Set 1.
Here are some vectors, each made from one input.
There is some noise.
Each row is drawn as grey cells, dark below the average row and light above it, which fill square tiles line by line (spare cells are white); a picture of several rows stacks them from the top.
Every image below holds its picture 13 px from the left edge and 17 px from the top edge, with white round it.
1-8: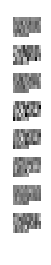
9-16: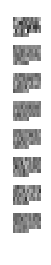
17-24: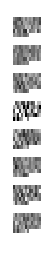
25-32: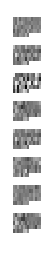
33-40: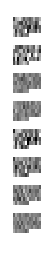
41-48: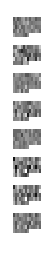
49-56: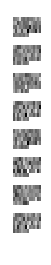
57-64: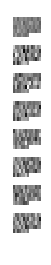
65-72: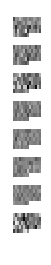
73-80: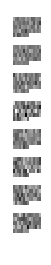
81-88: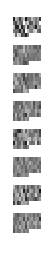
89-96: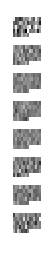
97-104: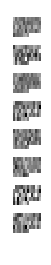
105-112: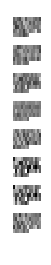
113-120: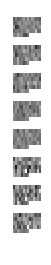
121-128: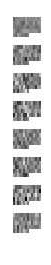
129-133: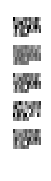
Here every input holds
one of 11 labels, together with either a fixed value, or a node of a 9-node tree.
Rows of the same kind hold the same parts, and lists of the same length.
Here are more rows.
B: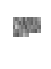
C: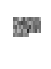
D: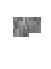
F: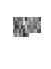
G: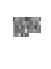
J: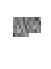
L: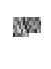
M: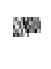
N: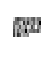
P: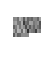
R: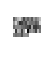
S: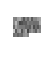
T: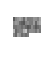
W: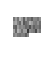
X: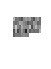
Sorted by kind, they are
B, G, M, R, S, T, X
C, D, F, J, L, N, P, W

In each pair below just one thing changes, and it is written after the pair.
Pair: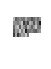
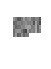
the label
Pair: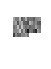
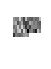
the node of the tree
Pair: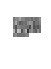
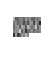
the node of the tree
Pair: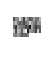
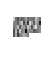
the label
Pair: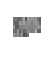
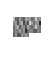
the node of the tree
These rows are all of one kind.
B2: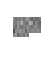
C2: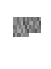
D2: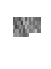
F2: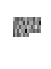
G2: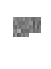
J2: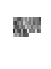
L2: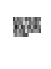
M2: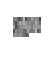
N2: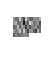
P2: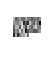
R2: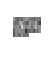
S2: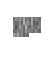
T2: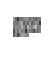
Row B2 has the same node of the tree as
J2 and N2.
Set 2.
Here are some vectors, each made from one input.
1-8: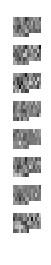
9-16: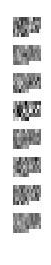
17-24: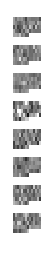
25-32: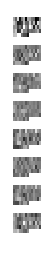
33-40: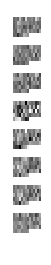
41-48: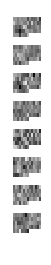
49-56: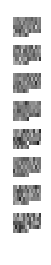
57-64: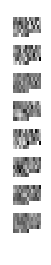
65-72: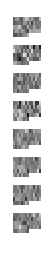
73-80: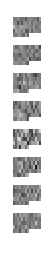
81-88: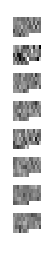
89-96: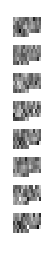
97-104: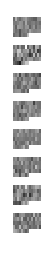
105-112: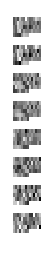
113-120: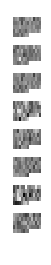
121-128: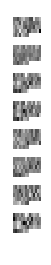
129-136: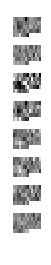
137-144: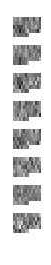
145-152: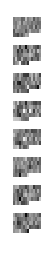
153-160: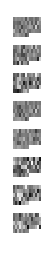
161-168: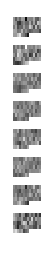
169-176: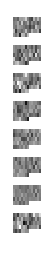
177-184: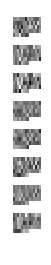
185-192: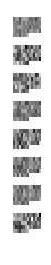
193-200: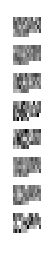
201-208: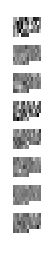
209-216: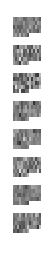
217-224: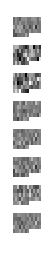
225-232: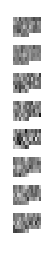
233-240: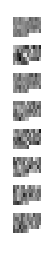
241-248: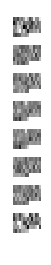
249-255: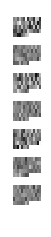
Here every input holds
a list of up to two points on an 8-point line.
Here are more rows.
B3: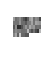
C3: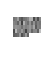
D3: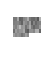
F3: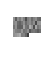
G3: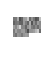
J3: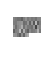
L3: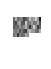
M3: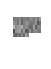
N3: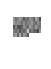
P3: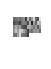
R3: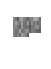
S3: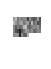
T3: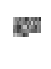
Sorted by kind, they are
B3, F3, N3, P3, R3
C3, D3, G3, J3, M3, S3, T3
L3

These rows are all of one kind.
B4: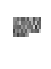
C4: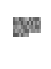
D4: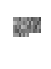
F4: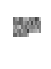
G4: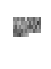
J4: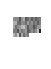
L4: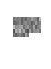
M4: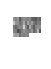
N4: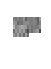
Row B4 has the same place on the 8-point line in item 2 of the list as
F4 and M4.
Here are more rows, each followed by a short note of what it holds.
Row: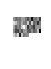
a list of two items
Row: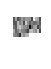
the empty list
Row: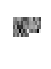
a list of one item
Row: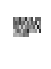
the empty list
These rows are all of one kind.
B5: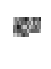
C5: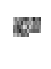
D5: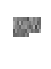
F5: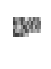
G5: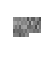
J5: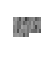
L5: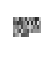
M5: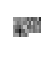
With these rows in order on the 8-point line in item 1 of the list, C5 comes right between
F5 and G5.
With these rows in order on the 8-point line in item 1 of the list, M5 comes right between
F5 and L5.
